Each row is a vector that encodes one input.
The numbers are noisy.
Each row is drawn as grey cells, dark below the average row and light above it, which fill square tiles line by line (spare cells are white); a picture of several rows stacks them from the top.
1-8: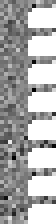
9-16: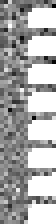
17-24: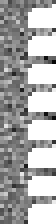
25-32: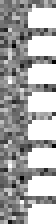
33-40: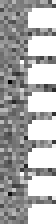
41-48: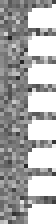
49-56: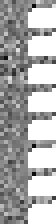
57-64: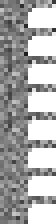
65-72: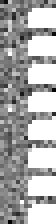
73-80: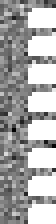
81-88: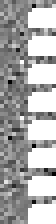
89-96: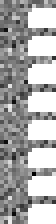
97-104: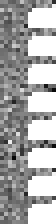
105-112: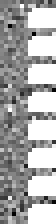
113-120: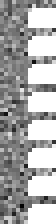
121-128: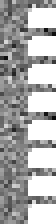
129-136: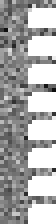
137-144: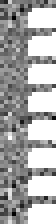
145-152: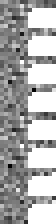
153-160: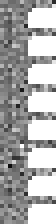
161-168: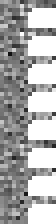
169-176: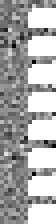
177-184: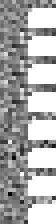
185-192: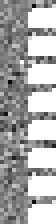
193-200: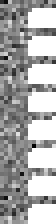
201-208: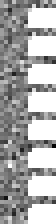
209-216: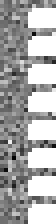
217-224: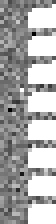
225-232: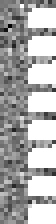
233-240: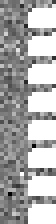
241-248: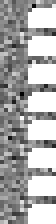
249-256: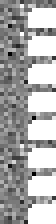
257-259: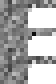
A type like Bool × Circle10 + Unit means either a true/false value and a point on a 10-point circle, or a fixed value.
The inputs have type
Bool × (Line6 + Line7) + Label6 + Line5.
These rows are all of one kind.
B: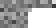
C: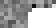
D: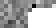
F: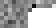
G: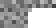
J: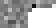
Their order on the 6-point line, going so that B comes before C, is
J, F, D, B, G, C.
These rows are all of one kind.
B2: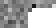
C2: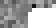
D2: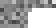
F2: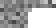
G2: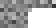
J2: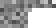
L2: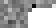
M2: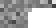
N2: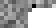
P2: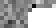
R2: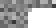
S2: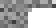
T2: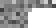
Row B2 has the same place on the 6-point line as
D2, J2, L2 and T2.
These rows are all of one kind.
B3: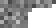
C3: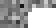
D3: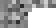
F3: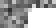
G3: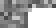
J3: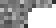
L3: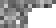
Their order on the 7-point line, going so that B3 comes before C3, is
L3, F3, B3, G3, J3, C3, D3.
